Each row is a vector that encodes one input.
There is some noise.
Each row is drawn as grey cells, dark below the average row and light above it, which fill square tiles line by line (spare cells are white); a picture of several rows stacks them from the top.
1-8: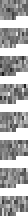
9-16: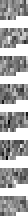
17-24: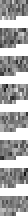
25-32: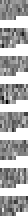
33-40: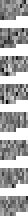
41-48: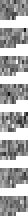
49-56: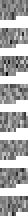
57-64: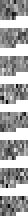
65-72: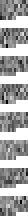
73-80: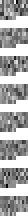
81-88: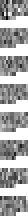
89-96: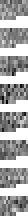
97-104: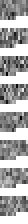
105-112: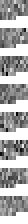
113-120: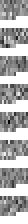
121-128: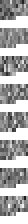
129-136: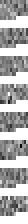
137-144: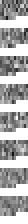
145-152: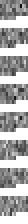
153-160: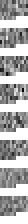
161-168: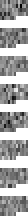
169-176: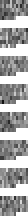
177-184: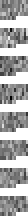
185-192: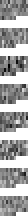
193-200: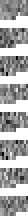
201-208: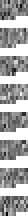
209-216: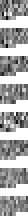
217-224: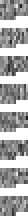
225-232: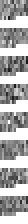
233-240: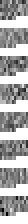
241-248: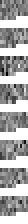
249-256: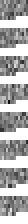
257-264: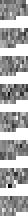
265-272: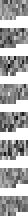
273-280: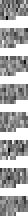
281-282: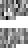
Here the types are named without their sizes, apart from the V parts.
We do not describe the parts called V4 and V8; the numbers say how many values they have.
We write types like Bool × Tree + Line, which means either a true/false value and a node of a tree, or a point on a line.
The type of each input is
(Circle + V4) × (Circle + V8) + Line × Line + Unit.
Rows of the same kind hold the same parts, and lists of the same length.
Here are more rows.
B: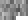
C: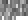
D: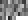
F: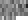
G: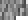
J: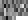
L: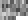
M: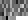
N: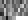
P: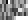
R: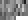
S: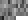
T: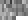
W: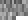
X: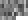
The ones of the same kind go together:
B, C, F, L, T, W
D, G
J, M, N
P
R, S
X

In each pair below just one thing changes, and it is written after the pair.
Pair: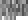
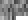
the value of V8
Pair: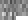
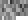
the value of V8
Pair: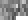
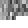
the value of V4
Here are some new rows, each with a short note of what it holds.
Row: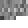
a point on each of two circles
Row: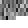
a point on each of two lines
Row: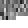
a point on each of two lines
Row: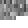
a point on a circle and a value of V4
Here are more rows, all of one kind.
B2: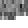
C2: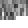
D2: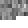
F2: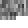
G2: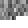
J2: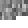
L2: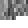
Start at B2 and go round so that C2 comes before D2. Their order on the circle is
B2, F2, C2, G2, L2, D2, J2.
